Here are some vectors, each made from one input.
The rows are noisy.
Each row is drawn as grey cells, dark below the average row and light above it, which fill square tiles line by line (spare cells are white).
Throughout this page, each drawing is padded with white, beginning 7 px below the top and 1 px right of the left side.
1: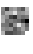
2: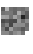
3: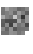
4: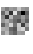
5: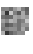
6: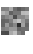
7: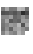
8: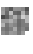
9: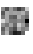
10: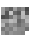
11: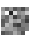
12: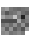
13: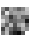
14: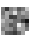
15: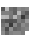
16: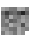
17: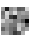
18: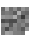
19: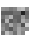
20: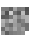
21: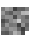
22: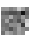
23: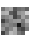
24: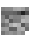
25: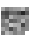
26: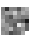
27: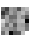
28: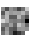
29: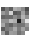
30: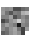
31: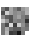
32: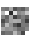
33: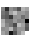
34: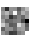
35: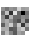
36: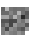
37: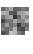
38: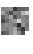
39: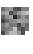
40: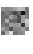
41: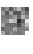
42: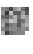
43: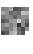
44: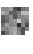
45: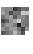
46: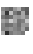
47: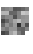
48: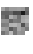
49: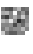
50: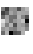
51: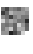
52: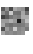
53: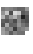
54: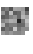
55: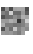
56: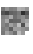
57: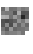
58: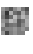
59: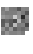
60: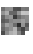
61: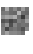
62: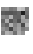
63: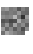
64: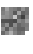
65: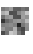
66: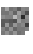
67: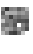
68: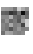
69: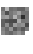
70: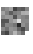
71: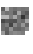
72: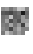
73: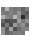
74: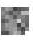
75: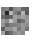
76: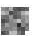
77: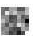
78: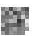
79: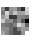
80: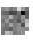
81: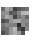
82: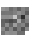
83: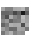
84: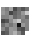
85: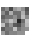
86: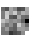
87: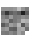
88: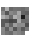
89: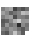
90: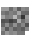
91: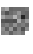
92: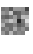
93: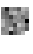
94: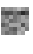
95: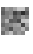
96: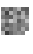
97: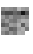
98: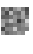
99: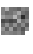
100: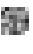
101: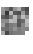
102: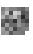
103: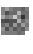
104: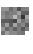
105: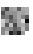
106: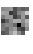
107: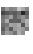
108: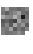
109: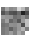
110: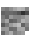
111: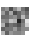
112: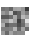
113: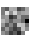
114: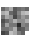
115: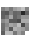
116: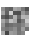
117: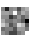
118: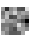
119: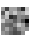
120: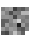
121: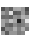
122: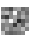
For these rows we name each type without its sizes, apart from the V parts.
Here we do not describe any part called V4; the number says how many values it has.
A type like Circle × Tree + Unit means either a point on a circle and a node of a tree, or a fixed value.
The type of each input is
(Bool × Bool × Bool × Bool + Unit) × V4 + Line × Line.
